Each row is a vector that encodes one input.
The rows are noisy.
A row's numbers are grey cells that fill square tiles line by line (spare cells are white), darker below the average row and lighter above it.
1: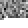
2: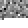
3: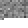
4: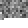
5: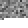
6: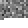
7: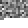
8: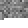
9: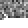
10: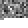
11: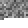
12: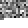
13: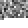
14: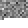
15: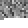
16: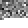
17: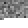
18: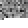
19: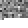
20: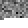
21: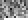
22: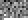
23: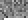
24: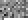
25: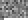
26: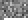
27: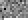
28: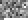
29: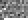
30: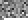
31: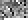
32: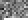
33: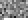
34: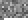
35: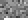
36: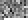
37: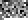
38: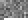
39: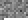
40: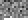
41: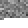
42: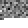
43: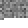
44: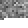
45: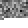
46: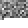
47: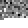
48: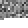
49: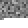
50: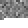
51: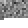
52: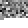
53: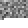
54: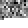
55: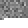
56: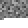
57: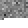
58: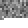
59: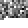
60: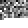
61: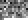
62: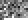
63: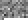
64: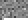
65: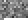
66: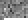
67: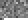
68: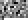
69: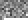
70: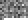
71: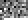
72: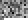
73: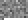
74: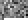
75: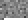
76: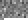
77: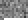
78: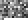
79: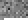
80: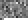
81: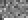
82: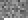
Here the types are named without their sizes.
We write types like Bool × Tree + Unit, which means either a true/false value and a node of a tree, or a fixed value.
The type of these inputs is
(Label + Tree) × Line.
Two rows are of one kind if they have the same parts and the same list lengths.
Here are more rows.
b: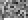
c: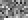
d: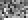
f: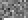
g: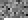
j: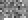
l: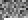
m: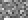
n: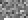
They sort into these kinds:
b, c, f, j, l
d, g, m, n

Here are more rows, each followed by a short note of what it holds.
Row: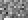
a point on a line and a node of a tree
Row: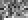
a label and a point on a line
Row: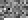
a point on a line and a node of a tree
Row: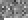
a label and a point on a line
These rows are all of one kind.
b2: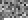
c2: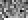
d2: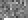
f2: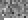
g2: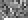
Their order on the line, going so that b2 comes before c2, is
d2, f2, g2, b2, c2.
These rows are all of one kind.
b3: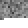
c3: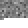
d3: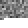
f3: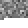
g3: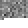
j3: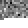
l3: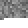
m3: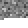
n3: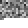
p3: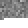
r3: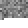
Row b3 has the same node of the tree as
f3, n3 and p3.
